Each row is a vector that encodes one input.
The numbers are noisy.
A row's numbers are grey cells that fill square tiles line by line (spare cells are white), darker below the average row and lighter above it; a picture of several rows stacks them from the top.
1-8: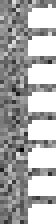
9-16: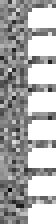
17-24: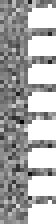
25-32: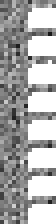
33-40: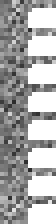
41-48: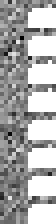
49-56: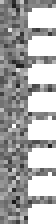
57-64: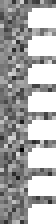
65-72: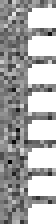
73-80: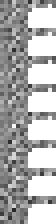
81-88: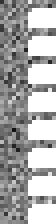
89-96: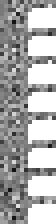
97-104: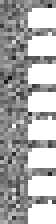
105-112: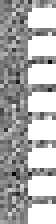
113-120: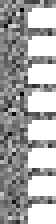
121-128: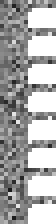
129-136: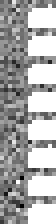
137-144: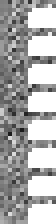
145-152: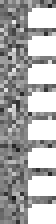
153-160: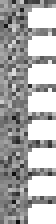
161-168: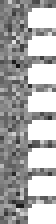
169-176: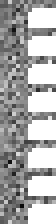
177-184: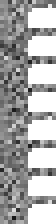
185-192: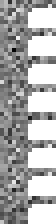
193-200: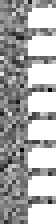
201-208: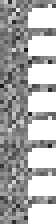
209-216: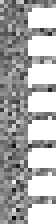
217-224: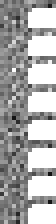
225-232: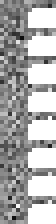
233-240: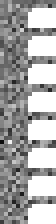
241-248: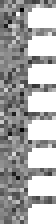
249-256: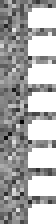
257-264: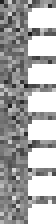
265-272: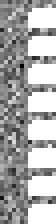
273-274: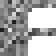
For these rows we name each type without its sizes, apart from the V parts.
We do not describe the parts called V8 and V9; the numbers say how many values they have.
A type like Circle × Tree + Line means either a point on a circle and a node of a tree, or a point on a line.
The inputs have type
Line × (Line + List(V8)) + Tree × V9.
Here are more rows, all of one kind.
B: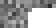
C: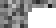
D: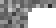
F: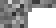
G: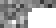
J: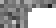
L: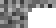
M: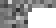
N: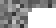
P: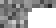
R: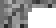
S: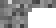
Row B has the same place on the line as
G and P.
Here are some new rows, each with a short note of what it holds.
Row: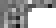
a point on a line, together with a list of two items
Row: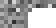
a node of a tree and a value of V9
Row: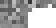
a node of a tree and a value of V9
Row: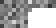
a point on a line, together with the empty list
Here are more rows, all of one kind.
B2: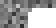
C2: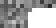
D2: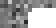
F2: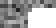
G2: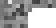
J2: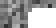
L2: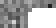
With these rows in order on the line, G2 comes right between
D2 and J2.
